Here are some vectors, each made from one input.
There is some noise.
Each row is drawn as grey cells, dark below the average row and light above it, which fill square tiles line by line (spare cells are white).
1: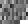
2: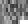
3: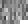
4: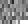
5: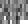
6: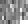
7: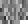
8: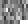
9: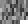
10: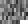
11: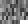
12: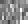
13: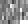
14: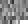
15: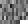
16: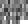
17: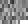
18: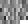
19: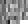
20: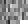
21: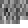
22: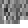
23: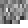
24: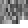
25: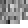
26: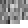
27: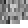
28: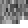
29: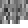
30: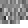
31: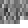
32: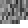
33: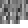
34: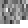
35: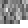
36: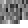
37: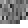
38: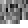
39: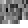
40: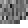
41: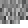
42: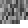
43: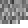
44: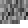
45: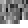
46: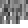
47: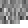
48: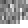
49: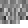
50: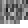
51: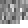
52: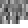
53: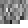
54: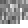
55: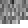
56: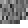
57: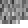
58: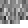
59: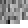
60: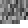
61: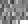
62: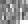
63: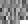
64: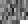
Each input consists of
a node of a 7-node tree and a true/false value.
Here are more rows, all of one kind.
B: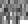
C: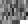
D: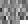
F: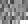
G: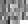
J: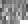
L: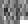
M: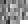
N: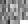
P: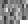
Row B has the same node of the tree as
G, M and N.
